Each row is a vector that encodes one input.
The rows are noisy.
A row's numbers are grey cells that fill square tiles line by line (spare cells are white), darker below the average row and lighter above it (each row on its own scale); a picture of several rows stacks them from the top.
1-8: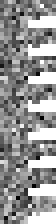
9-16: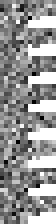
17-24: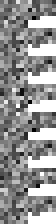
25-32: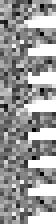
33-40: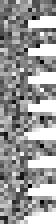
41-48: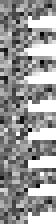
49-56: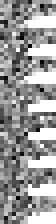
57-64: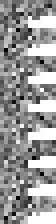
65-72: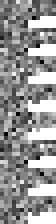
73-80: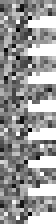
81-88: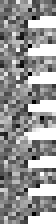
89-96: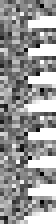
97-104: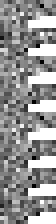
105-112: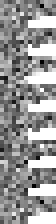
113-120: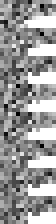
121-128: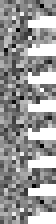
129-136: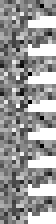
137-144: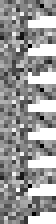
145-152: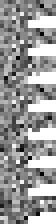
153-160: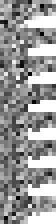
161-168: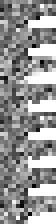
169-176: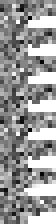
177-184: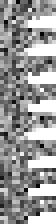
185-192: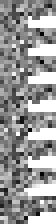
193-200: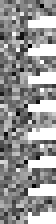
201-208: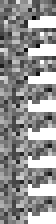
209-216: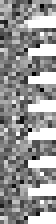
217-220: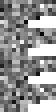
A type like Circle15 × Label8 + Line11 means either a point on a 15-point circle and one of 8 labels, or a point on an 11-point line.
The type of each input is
Bool × Bool × Bool.
